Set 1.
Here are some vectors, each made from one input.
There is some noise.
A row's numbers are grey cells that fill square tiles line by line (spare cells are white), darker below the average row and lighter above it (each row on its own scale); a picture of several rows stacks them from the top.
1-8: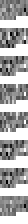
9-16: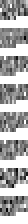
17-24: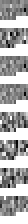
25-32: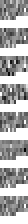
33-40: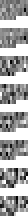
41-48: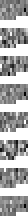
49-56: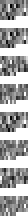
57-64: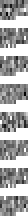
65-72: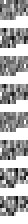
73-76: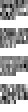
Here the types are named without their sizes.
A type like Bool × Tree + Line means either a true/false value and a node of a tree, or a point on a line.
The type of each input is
Bool × Bool × Bool + Line.
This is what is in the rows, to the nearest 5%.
About 25% of them hold a point on a line. The rest hold three true/false values.
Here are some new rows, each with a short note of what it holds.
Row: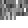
a point on a line
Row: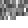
a point on a line
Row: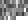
a point on a line
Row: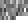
a point on a line
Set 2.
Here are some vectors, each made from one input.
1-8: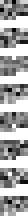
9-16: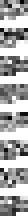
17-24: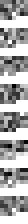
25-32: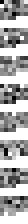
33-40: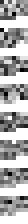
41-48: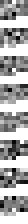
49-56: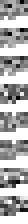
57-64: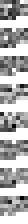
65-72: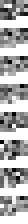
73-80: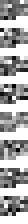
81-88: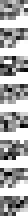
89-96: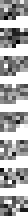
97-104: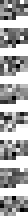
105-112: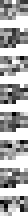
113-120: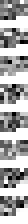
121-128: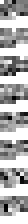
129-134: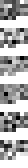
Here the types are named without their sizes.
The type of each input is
Bool × Bool × Bool × Bool + Line.
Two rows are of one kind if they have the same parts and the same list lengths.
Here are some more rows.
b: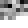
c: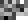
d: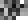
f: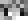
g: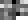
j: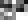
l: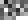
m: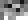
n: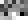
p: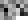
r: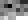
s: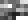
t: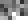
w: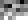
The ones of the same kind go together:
b, c, d, g, j, l, m, r, s, w
f, n, p, t

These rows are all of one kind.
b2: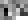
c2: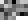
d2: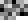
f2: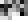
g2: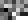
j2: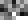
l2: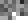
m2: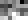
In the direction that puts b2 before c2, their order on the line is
b2, c2, f2, d2, j2, m2, l2, g2.
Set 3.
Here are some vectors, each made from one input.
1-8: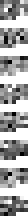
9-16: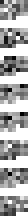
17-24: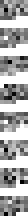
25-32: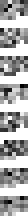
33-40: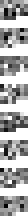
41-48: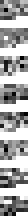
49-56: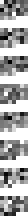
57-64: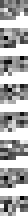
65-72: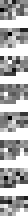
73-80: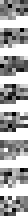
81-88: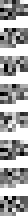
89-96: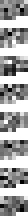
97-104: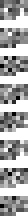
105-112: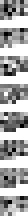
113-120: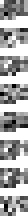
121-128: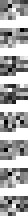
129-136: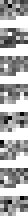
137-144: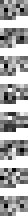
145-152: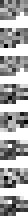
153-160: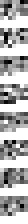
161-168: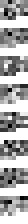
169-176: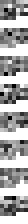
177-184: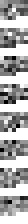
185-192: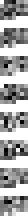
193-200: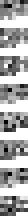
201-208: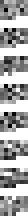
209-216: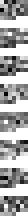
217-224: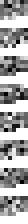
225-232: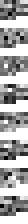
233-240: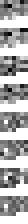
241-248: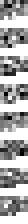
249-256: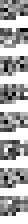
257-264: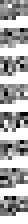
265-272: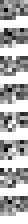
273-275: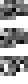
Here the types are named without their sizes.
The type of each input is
Bool × Bool × Bool × Bool + Circle.
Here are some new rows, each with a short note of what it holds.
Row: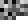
four true/false values
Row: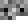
four true/false values
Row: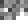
a point on a circle
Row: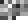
a point on a circle
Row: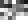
a point on a circle
